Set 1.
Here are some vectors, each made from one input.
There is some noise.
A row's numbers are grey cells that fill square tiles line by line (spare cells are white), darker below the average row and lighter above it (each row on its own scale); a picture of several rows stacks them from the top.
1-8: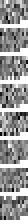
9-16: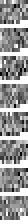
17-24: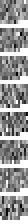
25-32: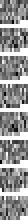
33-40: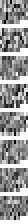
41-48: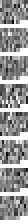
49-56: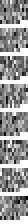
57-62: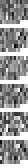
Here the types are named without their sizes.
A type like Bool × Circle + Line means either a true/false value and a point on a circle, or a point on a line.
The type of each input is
Label.
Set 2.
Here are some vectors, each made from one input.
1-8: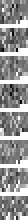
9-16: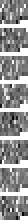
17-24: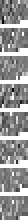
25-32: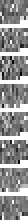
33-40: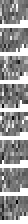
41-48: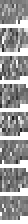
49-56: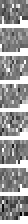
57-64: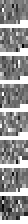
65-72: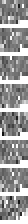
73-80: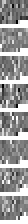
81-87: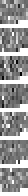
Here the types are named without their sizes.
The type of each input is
Label.
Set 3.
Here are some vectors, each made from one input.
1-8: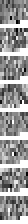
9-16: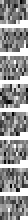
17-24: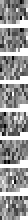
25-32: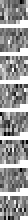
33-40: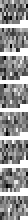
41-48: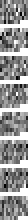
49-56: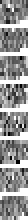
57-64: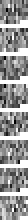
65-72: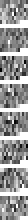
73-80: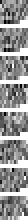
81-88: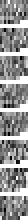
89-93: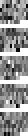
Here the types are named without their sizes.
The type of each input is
Circle.
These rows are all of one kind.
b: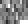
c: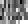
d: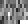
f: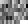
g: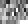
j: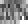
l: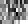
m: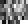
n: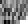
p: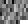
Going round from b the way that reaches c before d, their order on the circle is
b, g, l, c, j, f, d, p, m, n.
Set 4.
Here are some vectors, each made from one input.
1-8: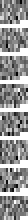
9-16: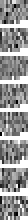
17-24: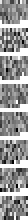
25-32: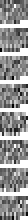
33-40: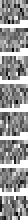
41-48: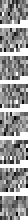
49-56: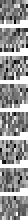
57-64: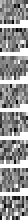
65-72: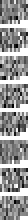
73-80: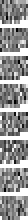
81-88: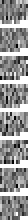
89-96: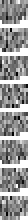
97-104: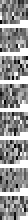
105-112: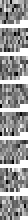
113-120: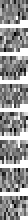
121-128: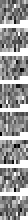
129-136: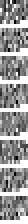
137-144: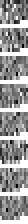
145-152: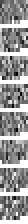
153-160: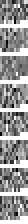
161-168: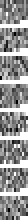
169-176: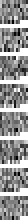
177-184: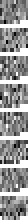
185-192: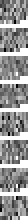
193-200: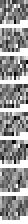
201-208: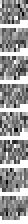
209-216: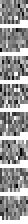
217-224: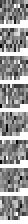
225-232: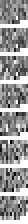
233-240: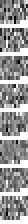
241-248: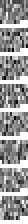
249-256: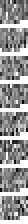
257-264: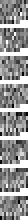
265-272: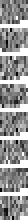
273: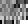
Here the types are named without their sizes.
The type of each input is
Label.
